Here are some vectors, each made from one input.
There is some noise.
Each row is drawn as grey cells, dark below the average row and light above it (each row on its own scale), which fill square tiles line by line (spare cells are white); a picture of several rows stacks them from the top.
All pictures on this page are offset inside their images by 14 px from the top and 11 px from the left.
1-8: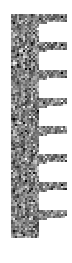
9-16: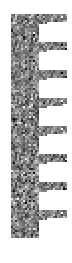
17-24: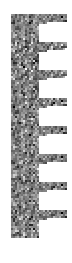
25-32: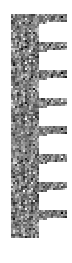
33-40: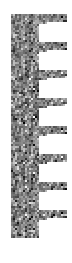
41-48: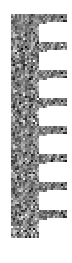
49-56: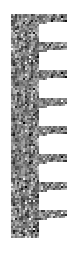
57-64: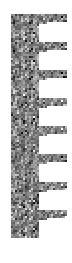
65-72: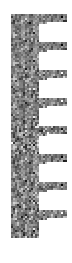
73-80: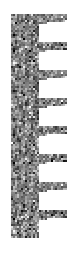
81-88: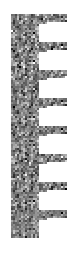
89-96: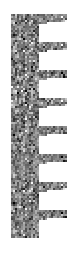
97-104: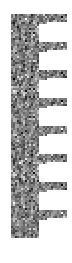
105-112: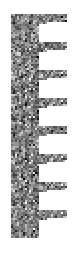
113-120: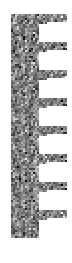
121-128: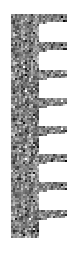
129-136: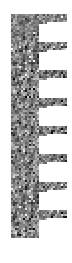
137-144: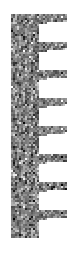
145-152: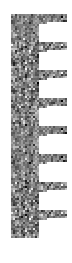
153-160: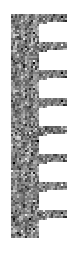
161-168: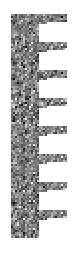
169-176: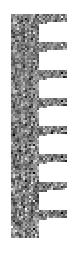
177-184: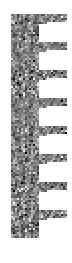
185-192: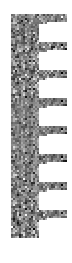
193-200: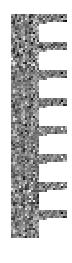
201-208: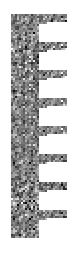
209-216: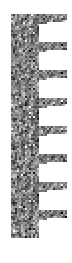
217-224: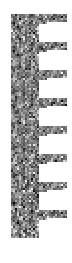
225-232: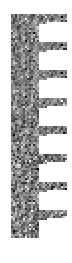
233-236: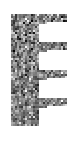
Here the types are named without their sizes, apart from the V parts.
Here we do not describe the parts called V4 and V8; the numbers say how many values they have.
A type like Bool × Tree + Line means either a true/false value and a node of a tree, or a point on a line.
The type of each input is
List(Bool × V4) + Tree × V8.
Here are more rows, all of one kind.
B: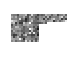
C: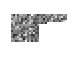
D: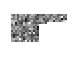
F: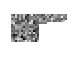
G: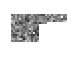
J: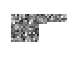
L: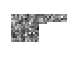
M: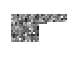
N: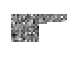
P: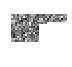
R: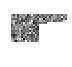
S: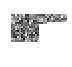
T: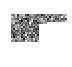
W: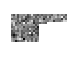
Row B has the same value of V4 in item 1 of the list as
D, G and M.
